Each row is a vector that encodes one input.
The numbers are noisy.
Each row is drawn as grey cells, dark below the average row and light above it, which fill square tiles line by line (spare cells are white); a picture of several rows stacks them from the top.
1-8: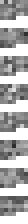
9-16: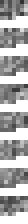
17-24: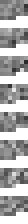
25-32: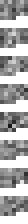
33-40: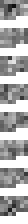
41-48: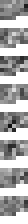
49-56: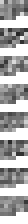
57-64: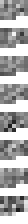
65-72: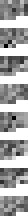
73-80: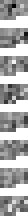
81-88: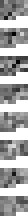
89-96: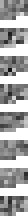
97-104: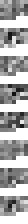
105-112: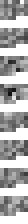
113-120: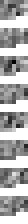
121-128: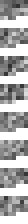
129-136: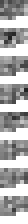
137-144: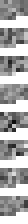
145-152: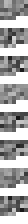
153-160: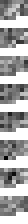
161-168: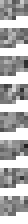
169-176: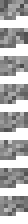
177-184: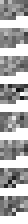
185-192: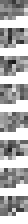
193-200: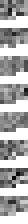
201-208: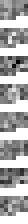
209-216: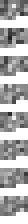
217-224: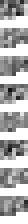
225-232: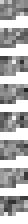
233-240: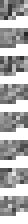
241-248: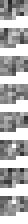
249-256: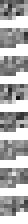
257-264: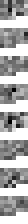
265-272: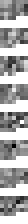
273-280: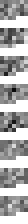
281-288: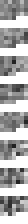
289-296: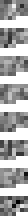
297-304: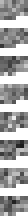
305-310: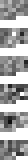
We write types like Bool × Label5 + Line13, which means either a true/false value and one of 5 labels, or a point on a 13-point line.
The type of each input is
Bool × Circle9 + Line4 × Line6.
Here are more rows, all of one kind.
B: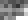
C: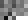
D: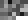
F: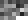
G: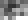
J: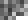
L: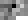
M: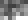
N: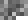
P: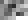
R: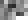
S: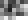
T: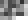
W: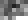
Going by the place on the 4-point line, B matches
P, R and T.
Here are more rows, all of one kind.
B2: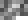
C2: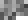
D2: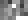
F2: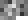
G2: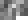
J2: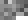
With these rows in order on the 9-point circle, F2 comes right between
D2 and G2.
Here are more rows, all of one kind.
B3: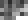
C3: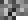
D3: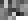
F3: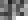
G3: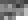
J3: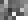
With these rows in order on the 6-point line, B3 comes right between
F3 and G3.
